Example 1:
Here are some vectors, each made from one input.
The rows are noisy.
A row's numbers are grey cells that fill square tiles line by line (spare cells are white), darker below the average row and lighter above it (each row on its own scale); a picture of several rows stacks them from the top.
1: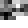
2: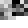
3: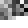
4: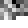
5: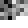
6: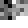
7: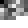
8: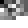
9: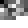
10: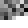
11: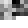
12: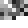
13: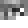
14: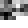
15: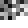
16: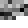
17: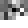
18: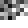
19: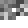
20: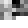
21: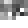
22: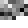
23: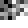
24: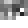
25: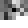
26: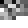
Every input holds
one of 5 labels.
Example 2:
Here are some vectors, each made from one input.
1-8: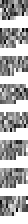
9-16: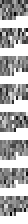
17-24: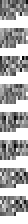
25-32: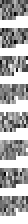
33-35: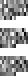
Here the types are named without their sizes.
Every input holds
a label.
